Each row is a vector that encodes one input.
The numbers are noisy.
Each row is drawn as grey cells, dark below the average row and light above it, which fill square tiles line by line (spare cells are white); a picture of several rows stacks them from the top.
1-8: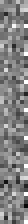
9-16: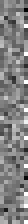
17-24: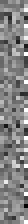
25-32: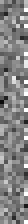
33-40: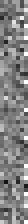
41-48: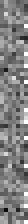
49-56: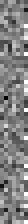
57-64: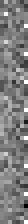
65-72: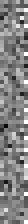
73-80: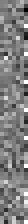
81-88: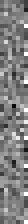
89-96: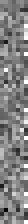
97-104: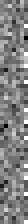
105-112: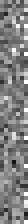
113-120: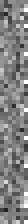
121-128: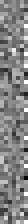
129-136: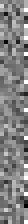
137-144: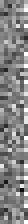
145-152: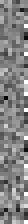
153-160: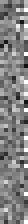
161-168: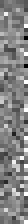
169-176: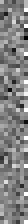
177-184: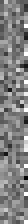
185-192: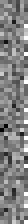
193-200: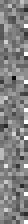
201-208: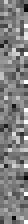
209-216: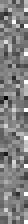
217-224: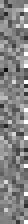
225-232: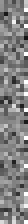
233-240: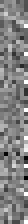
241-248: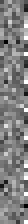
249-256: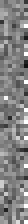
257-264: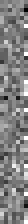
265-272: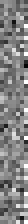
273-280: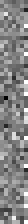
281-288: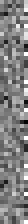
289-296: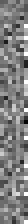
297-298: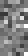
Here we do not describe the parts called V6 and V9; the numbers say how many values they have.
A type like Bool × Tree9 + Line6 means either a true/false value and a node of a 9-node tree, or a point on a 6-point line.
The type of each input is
(Bool × V6 × V9 + Tree10) × Tree10.
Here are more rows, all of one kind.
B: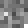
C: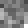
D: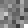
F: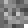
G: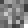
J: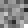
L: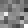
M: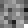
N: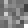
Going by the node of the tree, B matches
C and N.
